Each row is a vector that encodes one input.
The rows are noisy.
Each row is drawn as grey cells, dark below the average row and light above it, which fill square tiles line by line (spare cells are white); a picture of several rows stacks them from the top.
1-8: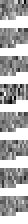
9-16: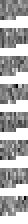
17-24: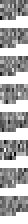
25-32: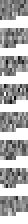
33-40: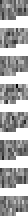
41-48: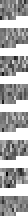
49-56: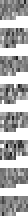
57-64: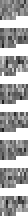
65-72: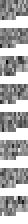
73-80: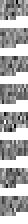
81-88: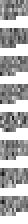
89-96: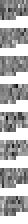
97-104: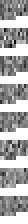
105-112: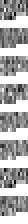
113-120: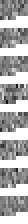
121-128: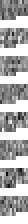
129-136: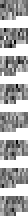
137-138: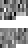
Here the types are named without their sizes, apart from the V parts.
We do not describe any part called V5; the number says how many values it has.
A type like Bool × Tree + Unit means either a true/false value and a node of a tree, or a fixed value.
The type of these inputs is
List(Bool × V5).
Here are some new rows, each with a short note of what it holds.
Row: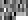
the empty list
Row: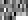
the empty list
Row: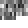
a list of one item
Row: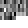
the empty list
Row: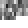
a list of one item
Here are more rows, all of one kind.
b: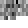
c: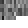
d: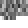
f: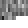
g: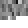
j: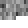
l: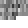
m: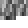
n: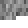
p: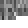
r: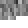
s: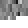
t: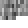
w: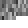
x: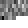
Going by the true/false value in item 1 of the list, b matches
d, l, m and t.
